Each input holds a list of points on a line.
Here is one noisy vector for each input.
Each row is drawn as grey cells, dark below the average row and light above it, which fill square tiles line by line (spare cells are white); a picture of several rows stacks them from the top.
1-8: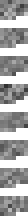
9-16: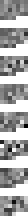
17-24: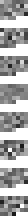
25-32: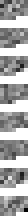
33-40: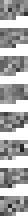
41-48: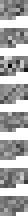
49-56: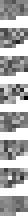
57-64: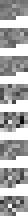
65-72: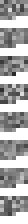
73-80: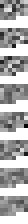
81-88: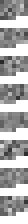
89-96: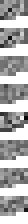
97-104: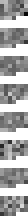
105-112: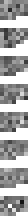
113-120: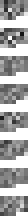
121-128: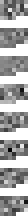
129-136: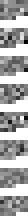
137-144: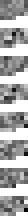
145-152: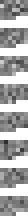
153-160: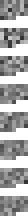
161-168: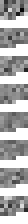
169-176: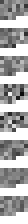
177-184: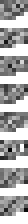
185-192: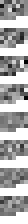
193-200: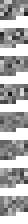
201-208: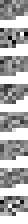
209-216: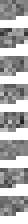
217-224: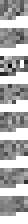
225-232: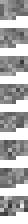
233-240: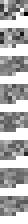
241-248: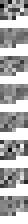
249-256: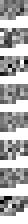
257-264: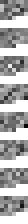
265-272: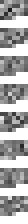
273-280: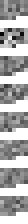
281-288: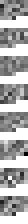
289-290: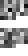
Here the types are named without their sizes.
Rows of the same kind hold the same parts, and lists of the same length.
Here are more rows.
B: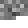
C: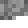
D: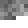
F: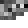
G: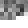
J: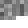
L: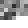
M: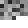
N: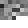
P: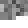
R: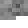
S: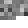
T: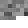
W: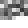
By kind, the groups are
B, R, S, W
C, J
D, F, G, M, N, P, T
L

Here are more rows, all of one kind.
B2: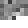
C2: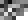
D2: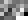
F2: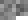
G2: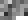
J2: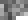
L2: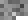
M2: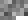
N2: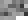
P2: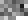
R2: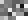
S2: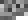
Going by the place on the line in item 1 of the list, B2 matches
F2 and N2.
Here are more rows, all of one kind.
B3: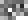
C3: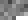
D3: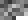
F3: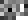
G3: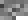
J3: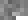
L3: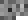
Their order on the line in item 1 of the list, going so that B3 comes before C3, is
B3, G3, D3, F3, J3, L3, C3.
